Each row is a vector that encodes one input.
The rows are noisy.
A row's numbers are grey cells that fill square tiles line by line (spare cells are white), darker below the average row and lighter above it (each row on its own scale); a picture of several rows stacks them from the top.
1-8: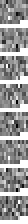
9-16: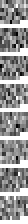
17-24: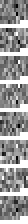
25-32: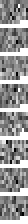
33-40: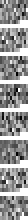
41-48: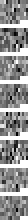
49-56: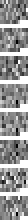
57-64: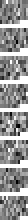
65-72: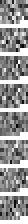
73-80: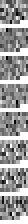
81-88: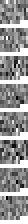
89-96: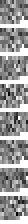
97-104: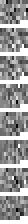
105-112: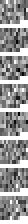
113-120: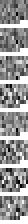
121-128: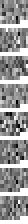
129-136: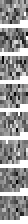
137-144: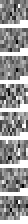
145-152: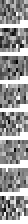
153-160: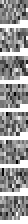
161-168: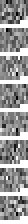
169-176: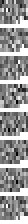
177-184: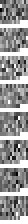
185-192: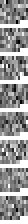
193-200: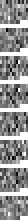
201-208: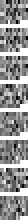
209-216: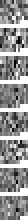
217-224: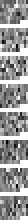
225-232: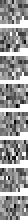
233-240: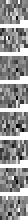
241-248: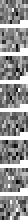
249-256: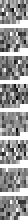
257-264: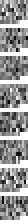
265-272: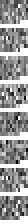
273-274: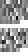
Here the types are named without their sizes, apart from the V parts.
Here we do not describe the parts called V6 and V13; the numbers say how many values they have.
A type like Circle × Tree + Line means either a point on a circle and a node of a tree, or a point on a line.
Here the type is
Bool × (Line × Line + Unit) × V6 + V13.
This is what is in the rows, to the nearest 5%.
About 60% of them hold a true/false value and a value of V6, together with either a fixed value, or a point on each of two lines. The rest hold a value of V13.
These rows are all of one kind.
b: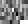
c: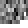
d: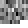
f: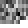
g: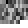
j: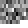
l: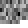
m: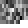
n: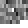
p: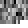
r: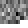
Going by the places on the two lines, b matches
g and m.
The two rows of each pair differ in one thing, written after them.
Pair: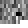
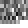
the value of V6
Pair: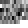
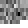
the true/false value
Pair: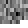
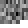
the place on one of the two lines
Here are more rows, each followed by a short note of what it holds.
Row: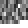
a true/false value and a value of V6
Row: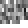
a value of V13
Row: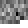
a point on each of two lines, a true/false value and a value of V6
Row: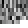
a value of V13
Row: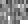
a true/false value and a value of V6
